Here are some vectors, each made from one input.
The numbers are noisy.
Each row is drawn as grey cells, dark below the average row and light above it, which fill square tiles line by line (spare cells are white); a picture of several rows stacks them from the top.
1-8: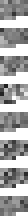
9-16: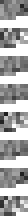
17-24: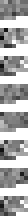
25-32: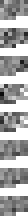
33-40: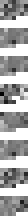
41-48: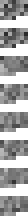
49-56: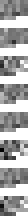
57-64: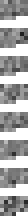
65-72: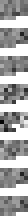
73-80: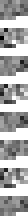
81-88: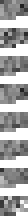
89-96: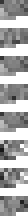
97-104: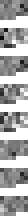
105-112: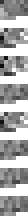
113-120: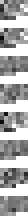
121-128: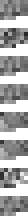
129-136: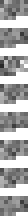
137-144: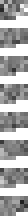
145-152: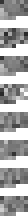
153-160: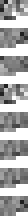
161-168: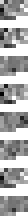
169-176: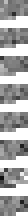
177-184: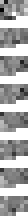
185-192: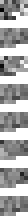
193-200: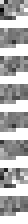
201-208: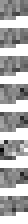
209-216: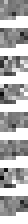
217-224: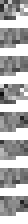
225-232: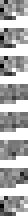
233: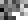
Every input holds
a true/false value, together with either a point on a 14-point circle, or a fixed value.
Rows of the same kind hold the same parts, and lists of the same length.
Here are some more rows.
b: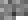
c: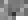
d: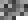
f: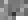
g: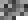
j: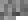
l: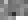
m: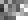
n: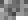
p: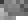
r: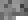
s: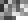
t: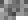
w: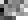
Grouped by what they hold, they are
b, c, f, j, l, m, n, p, r, s, t, w
d, g

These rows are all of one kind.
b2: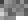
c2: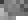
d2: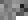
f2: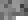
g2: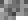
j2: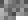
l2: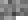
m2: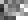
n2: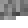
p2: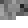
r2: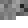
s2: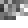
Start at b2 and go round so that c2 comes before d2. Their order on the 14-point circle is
b2, c2, p2, d2, r2, f2, n2, l2, m2, s2, g2, j2.
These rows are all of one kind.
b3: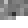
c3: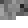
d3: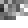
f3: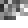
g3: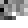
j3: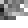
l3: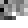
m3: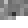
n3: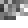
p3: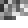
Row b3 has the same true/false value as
c3 and m3.
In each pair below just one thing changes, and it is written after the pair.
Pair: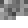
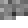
the place on the 14-point circle
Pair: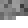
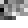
the true/false value
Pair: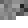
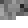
the place on the 14-point circle
